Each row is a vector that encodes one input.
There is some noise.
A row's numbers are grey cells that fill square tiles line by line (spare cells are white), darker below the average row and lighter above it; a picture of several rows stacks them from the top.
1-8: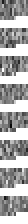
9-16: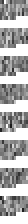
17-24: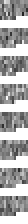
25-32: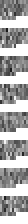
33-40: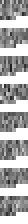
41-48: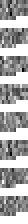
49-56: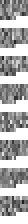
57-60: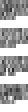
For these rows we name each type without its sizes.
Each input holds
a point on a circle and a label.
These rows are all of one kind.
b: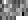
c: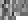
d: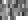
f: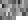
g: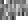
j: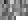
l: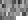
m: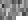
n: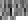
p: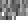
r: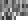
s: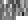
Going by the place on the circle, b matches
d, g and s.
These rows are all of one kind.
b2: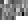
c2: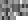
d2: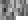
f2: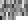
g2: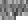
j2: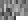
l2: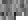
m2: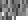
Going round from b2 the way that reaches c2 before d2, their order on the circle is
b2, j2, l2, g2, m2, c2, d2, f2.
